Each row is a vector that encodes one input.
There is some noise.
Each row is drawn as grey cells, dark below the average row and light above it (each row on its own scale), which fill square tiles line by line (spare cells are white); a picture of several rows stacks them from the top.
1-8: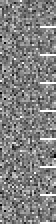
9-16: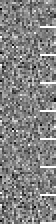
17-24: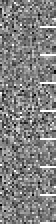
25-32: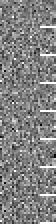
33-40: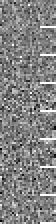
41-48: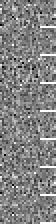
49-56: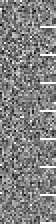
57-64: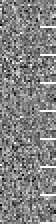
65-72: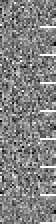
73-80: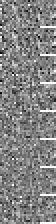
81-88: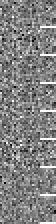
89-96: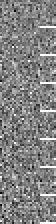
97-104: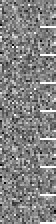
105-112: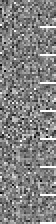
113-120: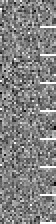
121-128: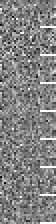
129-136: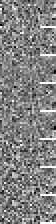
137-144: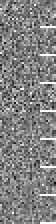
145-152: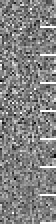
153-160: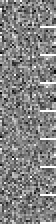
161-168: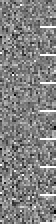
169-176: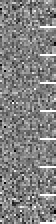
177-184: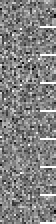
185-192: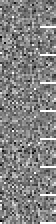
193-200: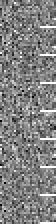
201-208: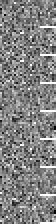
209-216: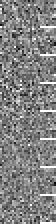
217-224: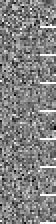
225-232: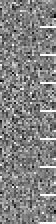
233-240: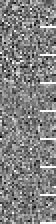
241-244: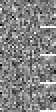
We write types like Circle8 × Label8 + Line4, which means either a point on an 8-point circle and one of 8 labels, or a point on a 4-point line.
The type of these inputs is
Bool × (Circle16 + Unit) + Circle18.
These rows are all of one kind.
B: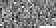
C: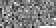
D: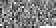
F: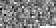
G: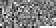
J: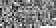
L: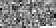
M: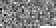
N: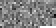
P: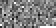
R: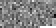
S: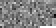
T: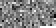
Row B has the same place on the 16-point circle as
D, N and S.
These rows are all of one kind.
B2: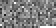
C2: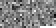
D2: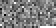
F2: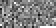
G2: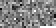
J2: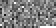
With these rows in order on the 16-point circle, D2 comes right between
B2 and G2.
